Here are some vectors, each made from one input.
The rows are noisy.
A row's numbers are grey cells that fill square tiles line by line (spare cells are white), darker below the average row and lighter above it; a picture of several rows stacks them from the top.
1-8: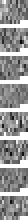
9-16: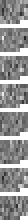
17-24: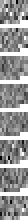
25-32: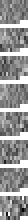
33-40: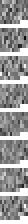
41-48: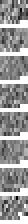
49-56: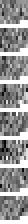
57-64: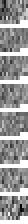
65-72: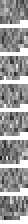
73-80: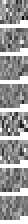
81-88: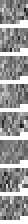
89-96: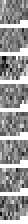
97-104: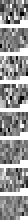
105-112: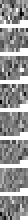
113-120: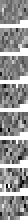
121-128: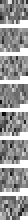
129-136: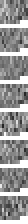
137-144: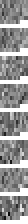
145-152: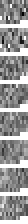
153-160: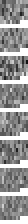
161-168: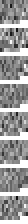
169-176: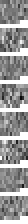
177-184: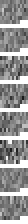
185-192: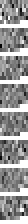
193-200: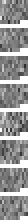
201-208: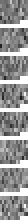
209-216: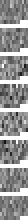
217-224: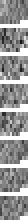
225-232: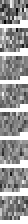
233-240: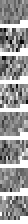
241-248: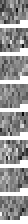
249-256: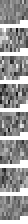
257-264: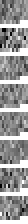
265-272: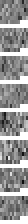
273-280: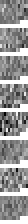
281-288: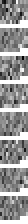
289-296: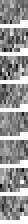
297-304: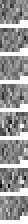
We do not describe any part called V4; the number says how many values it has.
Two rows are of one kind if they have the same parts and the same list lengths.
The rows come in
5 kinds.
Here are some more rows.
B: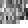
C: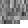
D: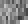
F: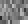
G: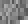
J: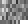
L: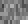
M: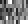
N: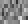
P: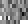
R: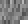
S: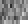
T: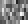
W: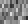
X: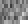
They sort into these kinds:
B, C, J, P
D, F, G, L
M
N, S, W, X
R, T

